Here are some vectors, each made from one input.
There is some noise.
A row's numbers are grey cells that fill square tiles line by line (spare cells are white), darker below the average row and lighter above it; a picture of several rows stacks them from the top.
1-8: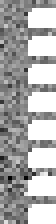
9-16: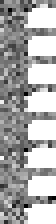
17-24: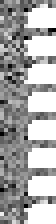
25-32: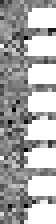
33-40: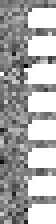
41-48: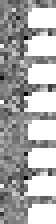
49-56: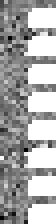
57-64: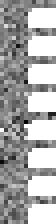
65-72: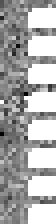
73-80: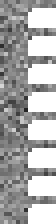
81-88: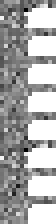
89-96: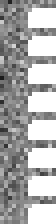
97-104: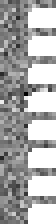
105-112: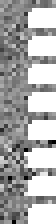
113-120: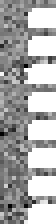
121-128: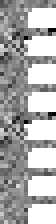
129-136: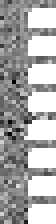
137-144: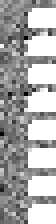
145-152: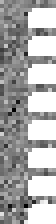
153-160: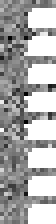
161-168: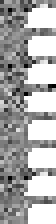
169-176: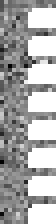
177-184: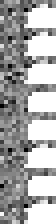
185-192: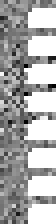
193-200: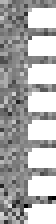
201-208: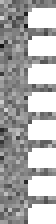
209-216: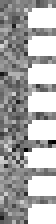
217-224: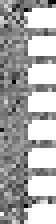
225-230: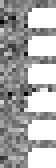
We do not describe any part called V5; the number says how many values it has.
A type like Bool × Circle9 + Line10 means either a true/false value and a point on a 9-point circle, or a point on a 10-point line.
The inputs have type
(Bool × Line4 + Tree8) × V5 + Line7.
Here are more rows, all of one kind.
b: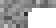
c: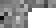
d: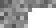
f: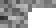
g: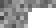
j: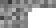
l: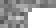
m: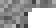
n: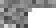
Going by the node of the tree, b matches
d and g.
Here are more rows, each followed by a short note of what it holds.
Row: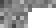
a node of an 8-node tree and a value of V5
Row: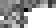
a point on a 7-point line
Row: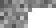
a node of an 8-node tree and a value of V5
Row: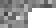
a node of an 8-node tree and a value of V5
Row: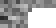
a node of an 8-node tree and a value of V5
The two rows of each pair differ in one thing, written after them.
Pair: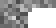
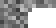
the place on the 4-point line
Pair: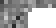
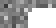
the true/false value
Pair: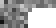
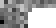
the place on the 4-point line
